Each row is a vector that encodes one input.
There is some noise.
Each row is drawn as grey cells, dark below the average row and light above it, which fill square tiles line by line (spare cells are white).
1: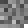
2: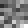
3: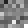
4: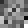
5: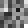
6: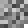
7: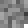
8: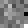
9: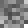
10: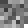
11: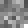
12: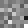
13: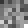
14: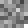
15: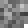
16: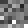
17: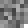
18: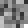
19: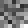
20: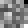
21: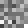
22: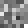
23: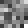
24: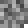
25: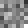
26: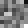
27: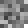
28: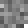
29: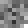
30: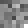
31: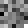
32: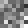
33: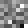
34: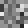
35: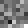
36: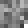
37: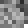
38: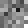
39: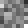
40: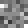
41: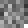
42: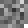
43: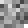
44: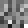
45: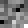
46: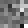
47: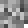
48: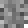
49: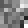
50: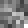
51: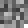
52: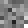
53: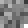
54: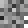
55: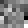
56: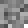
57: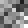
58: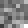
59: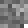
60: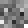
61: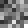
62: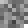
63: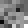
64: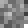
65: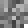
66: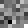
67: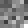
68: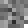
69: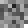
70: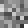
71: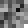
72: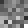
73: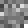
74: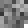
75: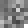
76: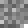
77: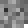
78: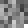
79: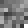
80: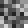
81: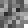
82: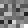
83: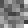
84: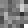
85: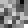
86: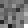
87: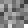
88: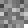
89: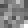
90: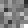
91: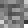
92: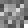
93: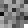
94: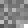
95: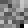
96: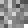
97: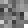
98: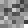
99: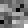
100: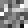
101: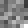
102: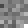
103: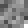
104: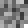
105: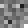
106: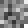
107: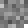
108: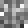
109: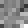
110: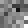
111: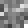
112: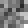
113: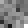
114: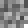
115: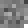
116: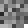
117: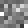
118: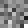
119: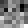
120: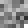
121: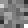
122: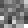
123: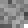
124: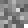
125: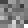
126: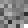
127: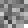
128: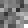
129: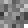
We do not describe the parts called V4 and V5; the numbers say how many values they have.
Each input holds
a node of a 7-node tree and a value of V4, together with either a node of a 7-node tree, or a value of V5.
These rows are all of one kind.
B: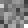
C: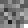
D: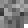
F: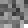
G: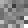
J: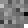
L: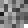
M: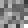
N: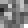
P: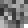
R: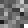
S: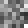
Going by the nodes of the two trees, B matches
F and R.
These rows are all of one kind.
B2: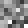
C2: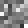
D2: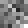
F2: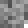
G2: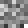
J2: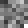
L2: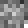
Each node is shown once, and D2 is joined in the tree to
F2.
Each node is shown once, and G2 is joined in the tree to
J2.
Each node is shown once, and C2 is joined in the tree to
B2.
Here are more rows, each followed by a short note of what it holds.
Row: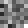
a node of a 7-node tree, a value of V4 and a value of V5
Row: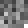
a node of each of two 7-node trees and a value of V4
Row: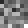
a node of each of two 7-node trees and a value of V4
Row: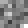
a node of each of two 7-node trees and a value of V4
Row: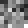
a node of a 7-node tree, a value of V4 and a value of V5
